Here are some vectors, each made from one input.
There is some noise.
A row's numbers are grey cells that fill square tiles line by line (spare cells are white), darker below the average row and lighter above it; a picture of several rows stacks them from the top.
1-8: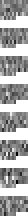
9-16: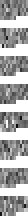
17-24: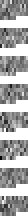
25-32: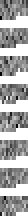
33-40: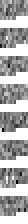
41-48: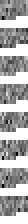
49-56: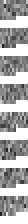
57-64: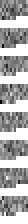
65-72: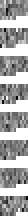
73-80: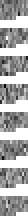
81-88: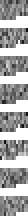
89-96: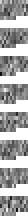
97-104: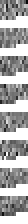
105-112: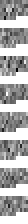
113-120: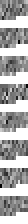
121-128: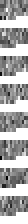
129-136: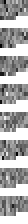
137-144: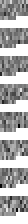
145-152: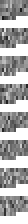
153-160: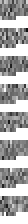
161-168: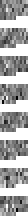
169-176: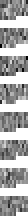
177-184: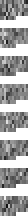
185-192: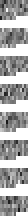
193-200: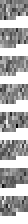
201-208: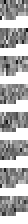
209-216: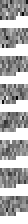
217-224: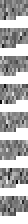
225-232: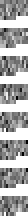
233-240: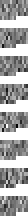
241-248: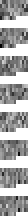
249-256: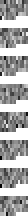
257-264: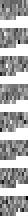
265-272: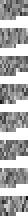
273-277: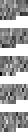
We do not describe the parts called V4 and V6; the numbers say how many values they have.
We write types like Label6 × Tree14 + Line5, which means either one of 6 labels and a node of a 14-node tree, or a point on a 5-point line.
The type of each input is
(Label5 + Label10 × V4) × V6.
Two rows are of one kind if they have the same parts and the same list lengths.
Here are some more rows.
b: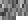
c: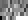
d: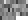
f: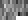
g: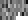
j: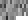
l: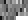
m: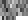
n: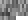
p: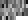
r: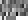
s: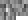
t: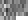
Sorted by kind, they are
b, d, f, n, s, t
c, g, j, l, m, p, r

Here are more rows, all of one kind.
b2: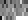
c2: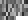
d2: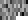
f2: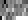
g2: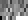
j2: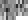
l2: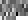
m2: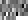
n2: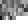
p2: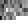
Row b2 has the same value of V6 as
f2 and p2.
